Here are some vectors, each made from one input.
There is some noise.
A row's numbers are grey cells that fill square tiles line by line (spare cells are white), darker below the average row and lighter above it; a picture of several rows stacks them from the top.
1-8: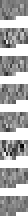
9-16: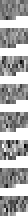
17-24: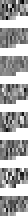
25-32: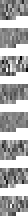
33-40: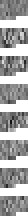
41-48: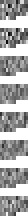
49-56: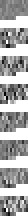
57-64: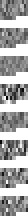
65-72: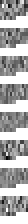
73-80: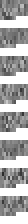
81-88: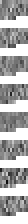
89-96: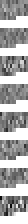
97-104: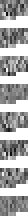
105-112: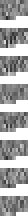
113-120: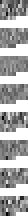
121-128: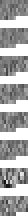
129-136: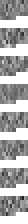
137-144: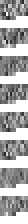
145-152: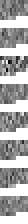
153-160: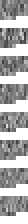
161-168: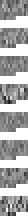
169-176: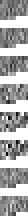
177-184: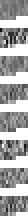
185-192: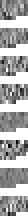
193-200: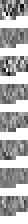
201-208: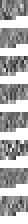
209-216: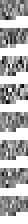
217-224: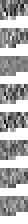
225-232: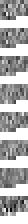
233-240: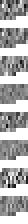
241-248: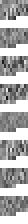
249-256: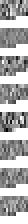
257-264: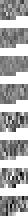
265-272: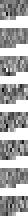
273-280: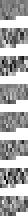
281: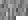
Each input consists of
a list of up to two items, each a point on each of two 4-point lines.
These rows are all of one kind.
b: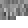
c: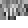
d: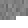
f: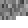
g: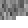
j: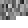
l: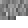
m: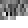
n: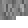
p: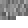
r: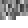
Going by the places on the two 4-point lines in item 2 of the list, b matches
c, g, j and n.
